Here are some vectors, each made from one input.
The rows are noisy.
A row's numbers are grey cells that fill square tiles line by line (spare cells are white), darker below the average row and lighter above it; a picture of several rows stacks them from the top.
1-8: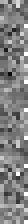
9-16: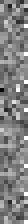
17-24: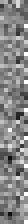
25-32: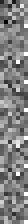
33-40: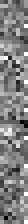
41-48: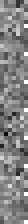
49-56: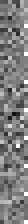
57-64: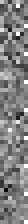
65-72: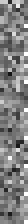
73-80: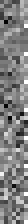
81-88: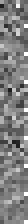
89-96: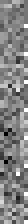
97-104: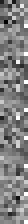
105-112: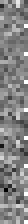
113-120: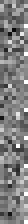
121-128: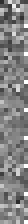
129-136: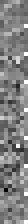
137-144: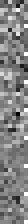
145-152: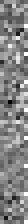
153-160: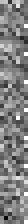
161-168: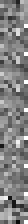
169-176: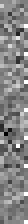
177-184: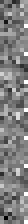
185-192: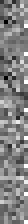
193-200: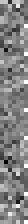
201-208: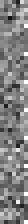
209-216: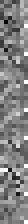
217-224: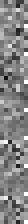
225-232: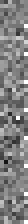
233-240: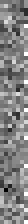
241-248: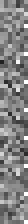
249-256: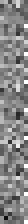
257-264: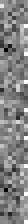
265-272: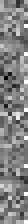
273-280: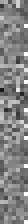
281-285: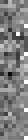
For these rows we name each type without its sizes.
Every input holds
a node of a tree.
